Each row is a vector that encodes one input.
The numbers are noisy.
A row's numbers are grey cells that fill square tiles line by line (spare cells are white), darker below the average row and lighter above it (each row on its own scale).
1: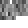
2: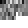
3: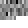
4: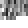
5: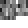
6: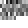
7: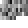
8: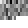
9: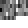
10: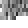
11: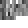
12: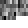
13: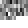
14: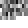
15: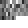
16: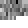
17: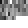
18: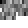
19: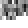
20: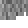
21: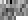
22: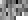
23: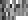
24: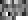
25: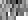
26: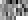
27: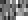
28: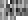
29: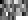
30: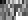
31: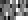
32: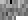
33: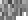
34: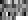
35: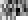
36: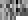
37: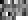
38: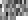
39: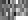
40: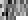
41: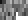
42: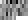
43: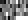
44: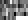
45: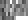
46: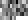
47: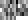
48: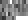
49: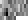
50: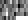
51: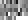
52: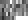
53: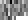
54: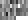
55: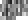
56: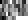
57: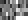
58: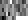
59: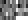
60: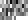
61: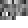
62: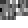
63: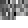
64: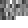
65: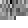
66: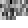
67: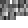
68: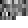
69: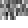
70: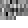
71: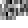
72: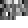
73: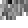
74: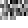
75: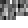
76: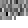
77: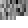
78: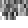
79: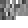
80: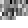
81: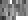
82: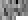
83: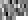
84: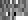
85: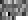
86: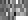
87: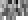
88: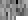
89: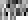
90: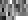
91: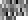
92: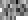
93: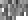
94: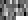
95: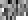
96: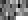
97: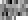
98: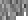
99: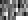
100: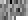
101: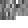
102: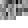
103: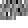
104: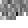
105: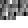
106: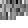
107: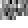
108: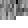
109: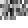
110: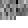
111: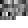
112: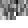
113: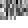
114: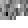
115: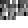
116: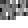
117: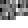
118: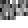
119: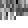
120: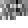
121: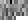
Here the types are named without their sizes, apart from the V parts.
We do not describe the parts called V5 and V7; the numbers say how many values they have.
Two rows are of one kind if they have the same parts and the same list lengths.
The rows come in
2 kinds.
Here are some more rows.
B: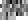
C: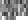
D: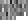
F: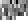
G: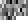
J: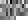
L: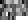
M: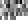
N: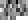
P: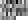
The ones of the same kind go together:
B, C, D, F, G, J, M, N, P
L

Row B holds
a node of a tree, a true/false value and a value of V7.
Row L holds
a true/false value and a value of V5.
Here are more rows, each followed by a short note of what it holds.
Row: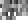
a node of a tree, a true/false value and a value of V7
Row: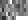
a true/false value and a value of V5
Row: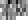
a node of a tree, a true/false value and a value of V7
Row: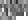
a node of a tree, a true/false value and a value of V7
